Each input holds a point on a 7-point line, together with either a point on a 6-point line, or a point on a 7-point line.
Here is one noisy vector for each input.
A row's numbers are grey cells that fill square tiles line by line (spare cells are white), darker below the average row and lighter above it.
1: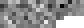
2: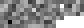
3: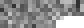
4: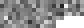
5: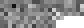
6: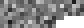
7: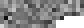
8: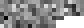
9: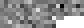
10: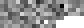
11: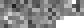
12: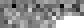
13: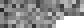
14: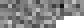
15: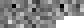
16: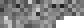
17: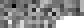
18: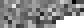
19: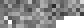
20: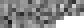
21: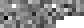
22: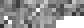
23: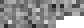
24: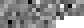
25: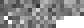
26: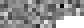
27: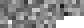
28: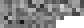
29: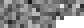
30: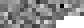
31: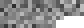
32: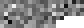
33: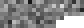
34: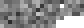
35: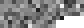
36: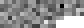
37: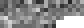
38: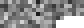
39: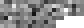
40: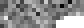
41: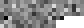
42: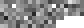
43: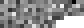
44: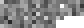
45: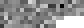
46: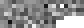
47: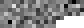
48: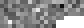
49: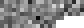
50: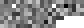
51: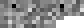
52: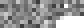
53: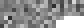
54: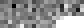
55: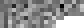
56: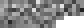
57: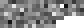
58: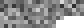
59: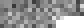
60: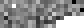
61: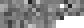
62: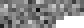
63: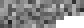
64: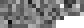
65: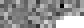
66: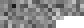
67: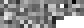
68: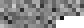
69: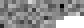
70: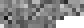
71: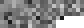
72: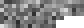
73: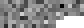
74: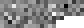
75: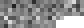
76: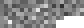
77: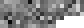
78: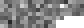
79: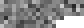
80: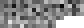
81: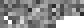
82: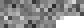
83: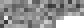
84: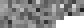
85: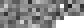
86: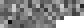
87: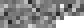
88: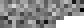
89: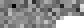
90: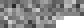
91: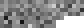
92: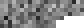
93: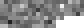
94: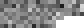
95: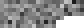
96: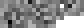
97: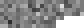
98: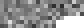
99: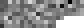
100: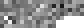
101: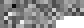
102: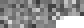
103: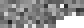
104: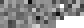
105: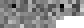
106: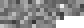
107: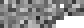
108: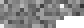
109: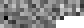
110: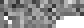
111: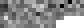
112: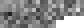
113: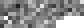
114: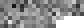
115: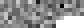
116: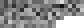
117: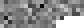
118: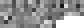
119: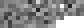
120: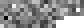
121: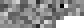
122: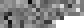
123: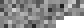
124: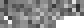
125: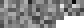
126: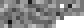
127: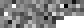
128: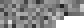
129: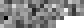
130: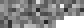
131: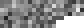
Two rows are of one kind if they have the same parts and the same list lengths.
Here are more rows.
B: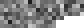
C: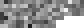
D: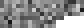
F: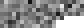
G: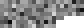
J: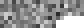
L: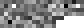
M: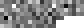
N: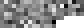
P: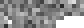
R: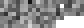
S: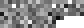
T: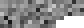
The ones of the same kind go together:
B, C, D, F, G, L, M, N, R, S, T
J, P

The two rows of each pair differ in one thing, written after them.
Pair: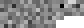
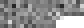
the place on the 6-point line
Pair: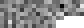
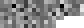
the place on the 6-point line
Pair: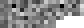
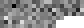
the place on the 7-point line
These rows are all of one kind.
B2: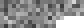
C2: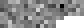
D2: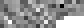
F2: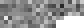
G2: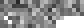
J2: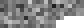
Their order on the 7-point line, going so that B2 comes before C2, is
G2, F2, B2, C2, D2, J2.
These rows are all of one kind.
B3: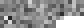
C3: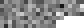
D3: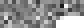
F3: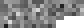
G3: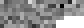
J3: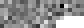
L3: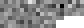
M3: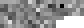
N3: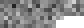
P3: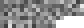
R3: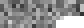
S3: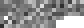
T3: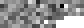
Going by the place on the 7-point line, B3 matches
D3, J3, N3 and R3.
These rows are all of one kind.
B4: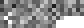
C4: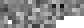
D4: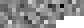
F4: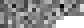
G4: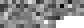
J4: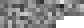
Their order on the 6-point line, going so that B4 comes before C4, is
F4, J4, B4, C4, D4, G4.
